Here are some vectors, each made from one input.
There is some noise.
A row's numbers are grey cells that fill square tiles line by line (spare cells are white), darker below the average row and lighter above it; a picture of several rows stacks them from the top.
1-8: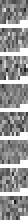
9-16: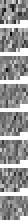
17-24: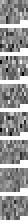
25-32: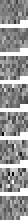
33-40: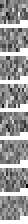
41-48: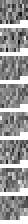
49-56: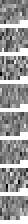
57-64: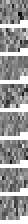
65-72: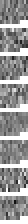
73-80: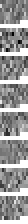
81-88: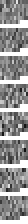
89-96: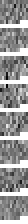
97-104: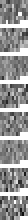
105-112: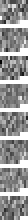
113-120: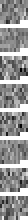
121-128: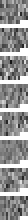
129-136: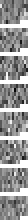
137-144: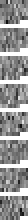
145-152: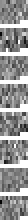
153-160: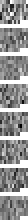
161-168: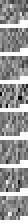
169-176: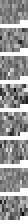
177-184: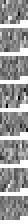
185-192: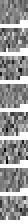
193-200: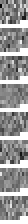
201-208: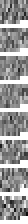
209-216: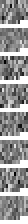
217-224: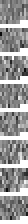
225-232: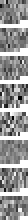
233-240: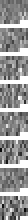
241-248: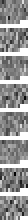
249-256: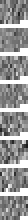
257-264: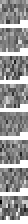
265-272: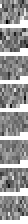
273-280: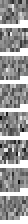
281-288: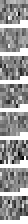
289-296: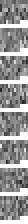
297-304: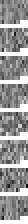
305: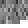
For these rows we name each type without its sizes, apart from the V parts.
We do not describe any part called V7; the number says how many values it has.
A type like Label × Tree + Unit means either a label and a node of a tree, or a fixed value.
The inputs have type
(Bool × Bool × Bool × Bool + Label) × Circle × Tree + Line × List(V7).
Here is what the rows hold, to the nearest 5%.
About 70% of them hold a point on a circle and a node of a tree, together with either a label, or four true/false values. The rest hold a point on a line, together with a list of values of V7.
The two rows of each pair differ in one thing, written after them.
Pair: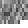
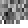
the value of V7 in item 1 of the list
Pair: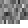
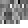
the value of V7 in item 1 of the list
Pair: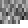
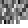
the place on the line
